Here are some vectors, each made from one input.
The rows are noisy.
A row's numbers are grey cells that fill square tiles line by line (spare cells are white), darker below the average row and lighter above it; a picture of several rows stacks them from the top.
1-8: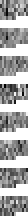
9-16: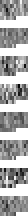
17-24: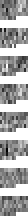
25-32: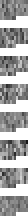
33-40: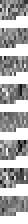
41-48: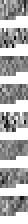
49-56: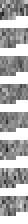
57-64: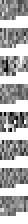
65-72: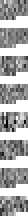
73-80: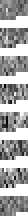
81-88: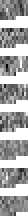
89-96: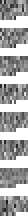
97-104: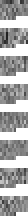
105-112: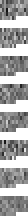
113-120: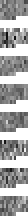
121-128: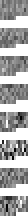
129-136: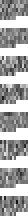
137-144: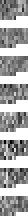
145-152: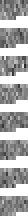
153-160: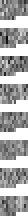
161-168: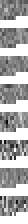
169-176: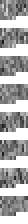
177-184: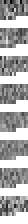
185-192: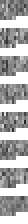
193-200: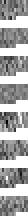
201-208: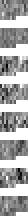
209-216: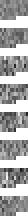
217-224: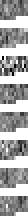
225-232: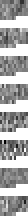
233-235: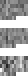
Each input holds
either a node of an 8-node tree, or a node of a 9-node tree.
